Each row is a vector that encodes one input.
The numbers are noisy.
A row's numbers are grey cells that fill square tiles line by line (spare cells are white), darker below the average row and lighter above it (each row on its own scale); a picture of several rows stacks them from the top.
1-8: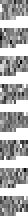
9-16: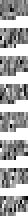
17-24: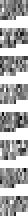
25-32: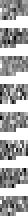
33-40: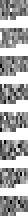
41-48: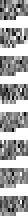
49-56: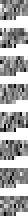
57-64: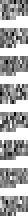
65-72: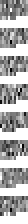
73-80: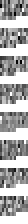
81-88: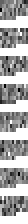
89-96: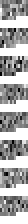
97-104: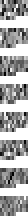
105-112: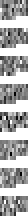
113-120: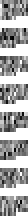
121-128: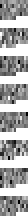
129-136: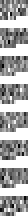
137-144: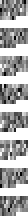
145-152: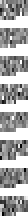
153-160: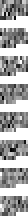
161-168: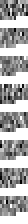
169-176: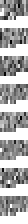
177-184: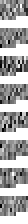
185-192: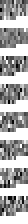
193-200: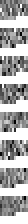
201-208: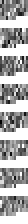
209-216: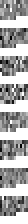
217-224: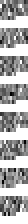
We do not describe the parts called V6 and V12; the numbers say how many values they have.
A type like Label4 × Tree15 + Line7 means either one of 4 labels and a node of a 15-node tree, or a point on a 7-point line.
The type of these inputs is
((Bool × Bool × Bool × Bool + Unit) × V6 + V12) × Line9.
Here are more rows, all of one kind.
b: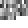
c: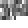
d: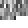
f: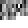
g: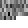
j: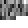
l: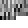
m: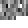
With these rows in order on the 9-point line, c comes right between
j and m.
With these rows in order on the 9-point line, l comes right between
f and g.
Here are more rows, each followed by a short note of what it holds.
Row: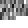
a point on a 9-point line and a value of V6
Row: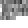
a point on a 9-point line, four true/false values and a value of V6
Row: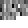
a point on a 9-point line and a value of V6
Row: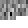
a point on a 9-point line, four true/false values and a value of V6
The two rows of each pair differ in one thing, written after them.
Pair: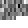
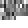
the place on the 9-point line
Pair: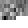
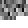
the value of V6
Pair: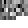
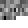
the value of V6
